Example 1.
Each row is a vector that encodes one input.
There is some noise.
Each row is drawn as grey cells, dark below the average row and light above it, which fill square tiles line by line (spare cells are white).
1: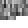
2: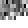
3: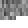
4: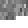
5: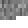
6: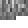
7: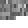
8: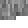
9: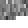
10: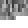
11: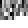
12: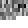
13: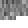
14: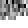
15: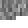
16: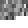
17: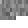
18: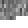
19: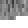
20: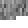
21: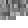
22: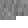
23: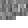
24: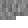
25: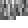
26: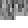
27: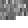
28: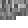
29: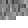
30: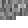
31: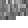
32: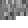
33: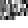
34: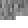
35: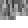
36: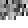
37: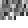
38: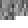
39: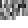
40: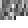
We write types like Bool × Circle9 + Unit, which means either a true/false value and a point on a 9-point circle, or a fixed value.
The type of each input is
Bool × Line5.
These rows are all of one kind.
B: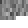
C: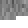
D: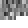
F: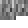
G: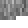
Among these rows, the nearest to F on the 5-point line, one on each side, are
C and D.
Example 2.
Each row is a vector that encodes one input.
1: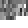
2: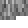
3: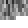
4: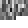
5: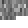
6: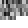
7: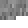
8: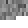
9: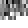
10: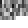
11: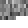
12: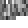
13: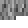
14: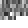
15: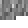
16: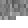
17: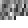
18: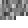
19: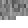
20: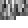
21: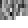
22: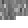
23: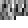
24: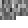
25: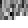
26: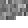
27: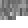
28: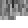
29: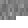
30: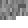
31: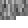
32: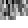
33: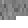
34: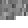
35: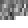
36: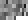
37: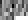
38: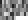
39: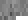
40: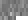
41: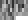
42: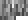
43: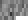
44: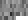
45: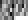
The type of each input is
Bool × Line3 × Line3.
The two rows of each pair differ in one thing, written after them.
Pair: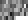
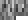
the true/false value
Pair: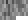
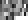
the true/false value
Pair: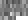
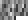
the place on one of the two 3-point lines
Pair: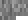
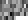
the place on one of the two 3-point lines
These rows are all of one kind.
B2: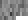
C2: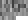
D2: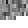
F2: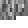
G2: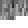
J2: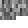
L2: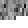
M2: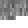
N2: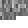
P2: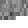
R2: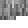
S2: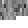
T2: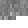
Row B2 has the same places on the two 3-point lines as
F2, R2 and T2.
